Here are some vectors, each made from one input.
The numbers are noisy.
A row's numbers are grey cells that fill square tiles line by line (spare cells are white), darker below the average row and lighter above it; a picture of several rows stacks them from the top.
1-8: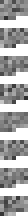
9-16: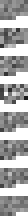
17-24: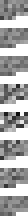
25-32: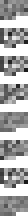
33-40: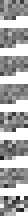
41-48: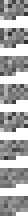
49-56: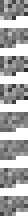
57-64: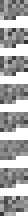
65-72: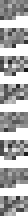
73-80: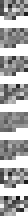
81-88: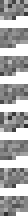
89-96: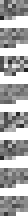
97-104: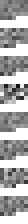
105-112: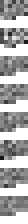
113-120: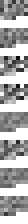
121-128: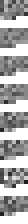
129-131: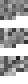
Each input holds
a point on a 10-point line.
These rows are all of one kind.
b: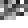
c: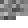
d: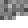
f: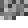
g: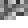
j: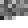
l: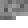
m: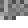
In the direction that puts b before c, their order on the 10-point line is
b, g, j, d, l, c, m, f.
